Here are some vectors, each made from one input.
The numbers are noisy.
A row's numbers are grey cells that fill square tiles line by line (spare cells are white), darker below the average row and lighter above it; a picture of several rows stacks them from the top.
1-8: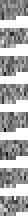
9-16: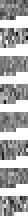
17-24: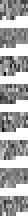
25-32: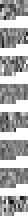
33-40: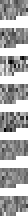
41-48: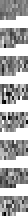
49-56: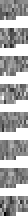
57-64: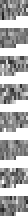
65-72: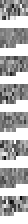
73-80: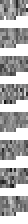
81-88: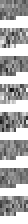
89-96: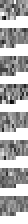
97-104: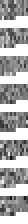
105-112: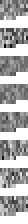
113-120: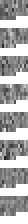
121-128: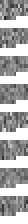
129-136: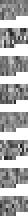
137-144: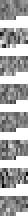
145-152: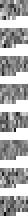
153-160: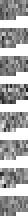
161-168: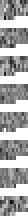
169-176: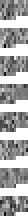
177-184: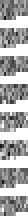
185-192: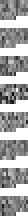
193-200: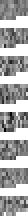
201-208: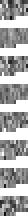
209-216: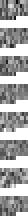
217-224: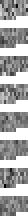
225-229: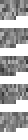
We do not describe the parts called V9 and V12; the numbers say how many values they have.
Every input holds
either a point on an 11-point line, or a true/false value, a value of V9 and a value of V12.
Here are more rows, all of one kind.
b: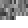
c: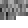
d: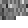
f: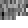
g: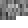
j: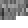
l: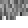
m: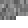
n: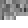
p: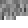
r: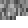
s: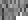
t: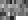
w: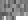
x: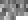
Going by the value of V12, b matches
d, f, w and x.
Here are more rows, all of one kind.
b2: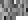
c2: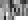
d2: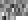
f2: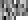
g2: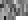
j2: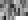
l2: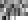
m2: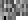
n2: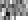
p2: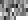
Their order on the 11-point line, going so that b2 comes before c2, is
p2, f2, b2, m2, g2, c2, j2, d2, l2, n2.
